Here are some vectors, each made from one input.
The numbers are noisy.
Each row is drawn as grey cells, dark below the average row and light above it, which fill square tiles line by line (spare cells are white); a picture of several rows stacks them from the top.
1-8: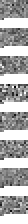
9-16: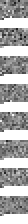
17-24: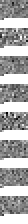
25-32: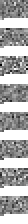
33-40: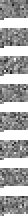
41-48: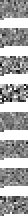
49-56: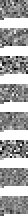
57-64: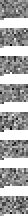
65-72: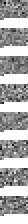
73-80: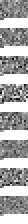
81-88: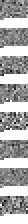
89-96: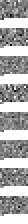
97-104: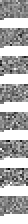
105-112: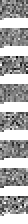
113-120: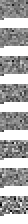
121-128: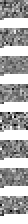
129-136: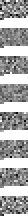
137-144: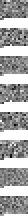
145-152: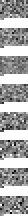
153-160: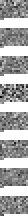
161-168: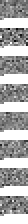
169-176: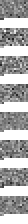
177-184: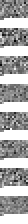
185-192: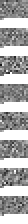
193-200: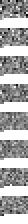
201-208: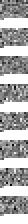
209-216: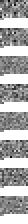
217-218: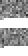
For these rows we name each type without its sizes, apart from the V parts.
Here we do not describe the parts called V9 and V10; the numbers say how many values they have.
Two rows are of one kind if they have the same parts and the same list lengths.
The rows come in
2 kinds.
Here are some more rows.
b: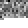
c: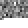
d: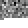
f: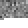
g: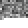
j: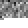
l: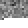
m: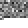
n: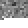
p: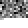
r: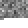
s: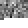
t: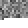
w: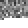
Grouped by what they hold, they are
b, c, g, p, s, w
d, f, j, l, m, n, r, t

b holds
a point on each of two lines and a value of V10.
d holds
a point on a line, a value of V9 and a value of V10.
